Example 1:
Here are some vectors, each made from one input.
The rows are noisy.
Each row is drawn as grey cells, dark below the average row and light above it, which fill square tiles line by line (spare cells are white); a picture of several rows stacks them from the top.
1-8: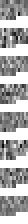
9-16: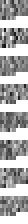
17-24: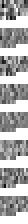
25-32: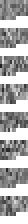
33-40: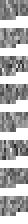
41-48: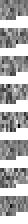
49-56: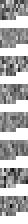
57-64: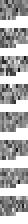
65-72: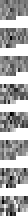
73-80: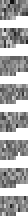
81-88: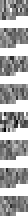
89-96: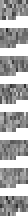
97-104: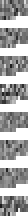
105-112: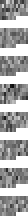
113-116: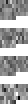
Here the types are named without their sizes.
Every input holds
either a point on a circle, or a fixed value.
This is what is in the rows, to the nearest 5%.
About 95% of them hold a point on a circle. The rest hold a fixed value.
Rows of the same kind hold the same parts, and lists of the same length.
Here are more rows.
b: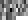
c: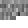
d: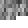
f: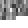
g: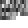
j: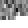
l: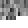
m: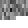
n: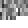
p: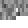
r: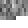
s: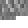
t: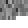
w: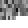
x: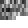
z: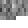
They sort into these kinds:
b, c, d, f, j, l, m, n, p, r, s, t, w, z
g, x

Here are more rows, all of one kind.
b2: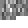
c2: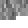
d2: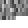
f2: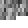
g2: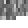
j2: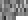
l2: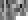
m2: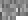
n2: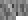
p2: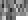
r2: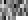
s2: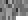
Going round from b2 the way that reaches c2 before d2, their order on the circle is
b2, n2, m2, f2, r2, p2, c2, l2, s2, g2, j2, d2.
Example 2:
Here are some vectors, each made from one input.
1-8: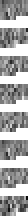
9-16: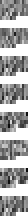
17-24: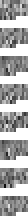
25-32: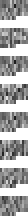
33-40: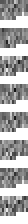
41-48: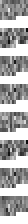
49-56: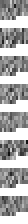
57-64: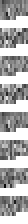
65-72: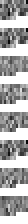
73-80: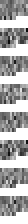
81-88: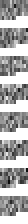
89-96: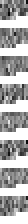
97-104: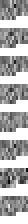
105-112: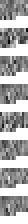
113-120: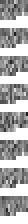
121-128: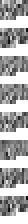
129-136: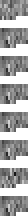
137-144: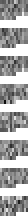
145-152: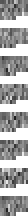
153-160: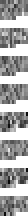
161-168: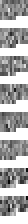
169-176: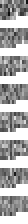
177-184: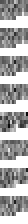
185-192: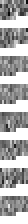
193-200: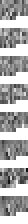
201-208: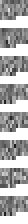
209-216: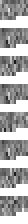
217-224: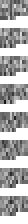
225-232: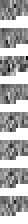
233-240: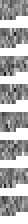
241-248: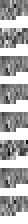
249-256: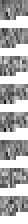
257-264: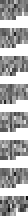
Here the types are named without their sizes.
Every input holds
a node of a tree.
